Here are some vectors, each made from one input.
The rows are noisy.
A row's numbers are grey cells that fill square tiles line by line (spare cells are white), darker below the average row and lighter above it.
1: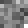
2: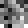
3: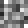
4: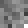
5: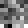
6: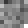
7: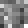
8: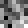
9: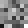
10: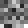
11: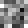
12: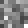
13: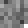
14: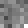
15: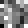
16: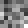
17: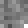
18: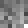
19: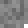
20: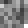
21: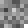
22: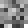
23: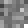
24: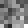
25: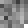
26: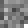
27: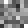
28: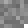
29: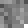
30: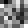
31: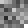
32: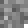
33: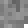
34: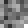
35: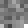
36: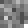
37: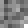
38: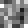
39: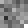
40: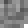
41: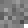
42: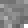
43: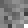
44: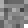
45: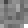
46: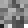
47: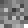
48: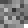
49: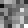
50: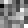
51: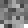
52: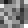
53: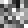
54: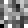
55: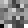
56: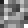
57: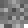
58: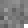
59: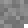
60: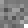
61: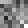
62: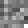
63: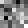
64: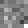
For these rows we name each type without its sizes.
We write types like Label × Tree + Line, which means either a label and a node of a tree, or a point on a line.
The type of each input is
Bool × (Line × Line + Unit).
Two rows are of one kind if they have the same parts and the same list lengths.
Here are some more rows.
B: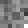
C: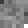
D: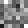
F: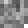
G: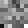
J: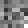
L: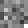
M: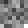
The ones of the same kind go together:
B, C, J
D, F, G, L, M

